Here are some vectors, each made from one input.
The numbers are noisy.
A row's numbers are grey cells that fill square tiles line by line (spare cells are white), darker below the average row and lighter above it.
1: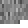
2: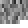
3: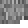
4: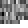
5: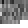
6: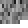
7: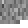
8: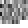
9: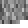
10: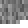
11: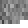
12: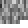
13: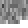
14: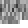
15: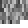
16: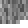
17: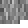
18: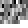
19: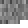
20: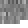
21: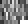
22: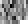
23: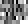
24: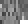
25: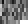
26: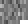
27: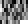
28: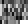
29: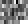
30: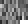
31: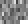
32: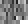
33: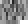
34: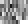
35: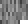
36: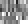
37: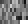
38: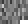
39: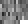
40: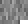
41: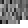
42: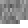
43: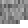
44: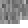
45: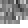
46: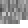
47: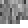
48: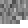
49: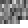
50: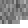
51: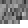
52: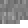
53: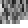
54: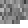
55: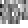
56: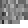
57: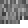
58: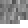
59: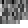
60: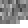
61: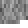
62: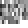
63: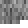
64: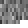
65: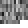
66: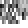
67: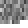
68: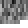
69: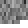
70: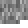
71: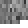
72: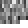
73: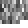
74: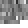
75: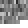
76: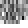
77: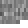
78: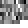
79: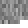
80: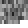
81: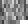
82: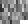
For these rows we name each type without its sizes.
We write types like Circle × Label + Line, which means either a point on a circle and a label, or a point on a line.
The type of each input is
Bool × (Circle + Unit) + Line.
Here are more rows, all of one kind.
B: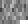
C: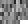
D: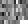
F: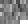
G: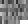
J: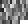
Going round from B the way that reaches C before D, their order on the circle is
B, G, C, J, F, D.
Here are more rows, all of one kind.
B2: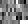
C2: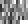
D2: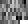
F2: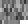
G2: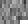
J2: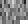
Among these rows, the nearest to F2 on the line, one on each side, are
B2 and C2.
